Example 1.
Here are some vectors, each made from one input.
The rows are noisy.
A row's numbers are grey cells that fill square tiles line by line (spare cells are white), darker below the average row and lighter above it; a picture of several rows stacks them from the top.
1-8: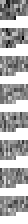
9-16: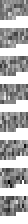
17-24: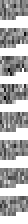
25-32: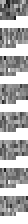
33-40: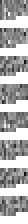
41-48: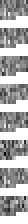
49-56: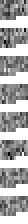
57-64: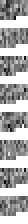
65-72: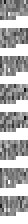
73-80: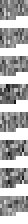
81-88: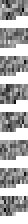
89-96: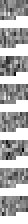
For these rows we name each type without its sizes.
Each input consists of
either a node of a tree, or a list of points on a line.
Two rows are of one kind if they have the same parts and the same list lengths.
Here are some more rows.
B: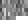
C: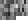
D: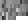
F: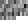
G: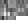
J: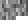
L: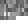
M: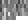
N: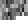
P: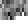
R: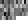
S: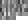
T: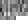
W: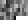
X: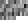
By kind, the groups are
B, G, L, M, S, T
C, N, P, R, W
D, J
F, X

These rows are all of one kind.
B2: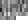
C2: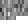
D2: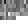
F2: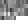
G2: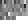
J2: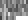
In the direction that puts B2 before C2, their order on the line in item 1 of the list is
B2, C2, G2, J2, D2, F2.
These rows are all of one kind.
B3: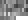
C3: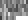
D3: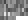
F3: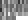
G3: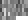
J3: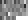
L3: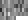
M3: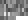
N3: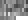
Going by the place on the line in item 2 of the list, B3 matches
L3 and N3.
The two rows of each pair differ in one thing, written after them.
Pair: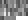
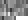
the place on the line in item 2 of the list
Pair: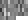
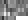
the place on the line in item 1 of the list
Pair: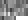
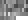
the place on the line in item 1 of the list
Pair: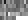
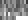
the place on the line in item 2 of the list
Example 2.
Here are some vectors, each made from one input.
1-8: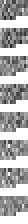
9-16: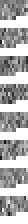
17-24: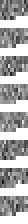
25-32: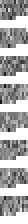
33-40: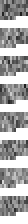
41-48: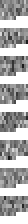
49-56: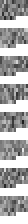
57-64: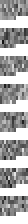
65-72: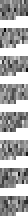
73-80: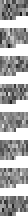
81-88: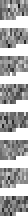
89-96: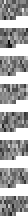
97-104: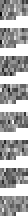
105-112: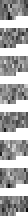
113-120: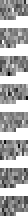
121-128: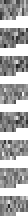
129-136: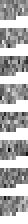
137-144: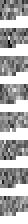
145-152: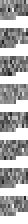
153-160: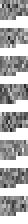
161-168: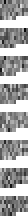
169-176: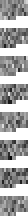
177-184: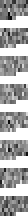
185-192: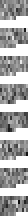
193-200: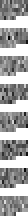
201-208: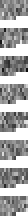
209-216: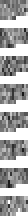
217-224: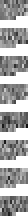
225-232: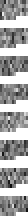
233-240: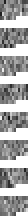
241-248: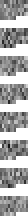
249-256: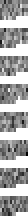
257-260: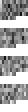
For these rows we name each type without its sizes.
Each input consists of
a point on a line, together with either a point on a line, or a node of a tree.
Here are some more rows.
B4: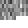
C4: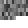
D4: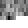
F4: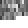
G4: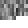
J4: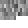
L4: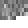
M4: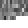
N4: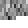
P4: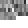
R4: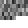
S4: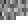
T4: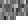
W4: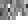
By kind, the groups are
B4, D4, F4, N4, S4, W4
C4, G4, J4, L4, M4, P4, R4, T4

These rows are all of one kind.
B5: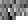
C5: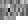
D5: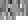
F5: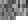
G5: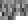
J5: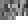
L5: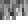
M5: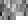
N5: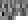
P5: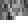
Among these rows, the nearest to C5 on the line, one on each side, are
D5 and M5.
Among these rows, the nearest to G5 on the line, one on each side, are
M5 and N5.
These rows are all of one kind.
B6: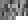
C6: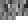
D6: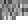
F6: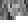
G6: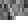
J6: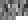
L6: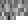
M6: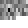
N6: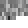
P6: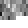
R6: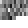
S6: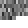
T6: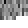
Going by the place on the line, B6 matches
C6, G6 and J6.
